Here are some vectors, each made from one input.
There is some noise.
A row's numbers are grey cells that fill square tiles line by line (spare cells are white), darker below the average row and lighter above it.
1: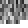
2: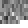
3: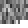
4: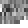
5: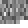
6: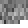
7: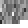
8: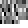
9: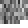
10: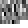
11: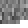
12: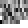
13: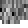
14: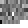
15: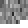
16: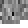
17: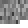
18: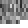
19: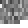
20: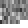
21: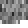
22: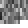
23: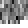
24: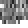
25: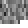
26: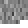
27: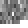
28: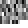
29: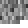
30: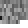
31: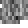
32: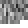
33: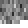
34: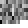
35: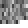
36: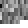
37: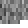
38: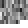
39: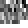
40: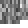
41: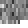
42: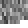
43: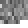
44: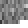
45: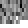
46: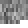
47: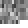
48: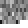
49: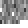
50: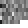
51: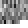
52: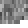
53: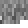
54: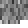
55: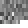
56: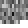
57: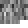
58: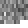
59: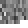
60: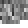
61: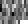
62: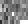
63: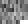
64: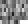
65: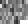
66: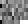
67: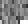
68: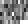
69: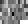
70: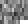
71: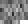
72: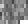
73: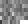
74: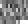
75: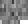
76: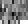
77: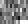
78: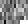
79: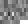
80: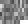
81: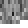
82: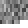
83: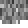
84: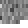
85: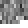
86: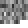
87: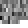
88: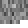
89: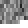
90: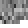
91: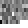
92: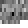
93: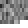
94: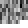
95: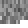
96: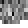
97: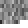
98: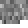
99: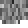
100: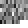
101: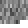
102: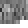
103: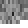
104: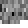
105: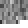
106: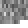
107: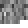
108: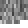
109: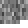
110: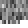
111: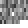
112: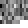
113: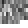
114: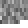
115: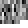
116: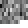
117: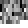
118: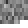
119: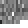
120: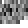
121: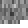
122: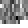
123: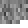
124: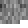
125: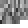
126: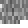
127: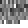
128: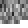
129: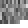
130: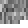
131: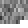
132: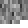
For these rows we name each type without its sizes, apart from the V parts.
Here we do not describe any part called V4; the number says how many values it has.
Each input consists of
a list of items, each a label and a value of V4.
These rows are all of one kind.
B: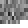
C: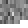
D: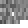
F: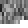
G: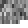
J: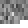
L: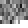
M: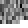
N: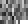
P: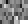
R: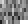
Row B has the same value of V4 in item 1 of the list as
D, J, L and N.
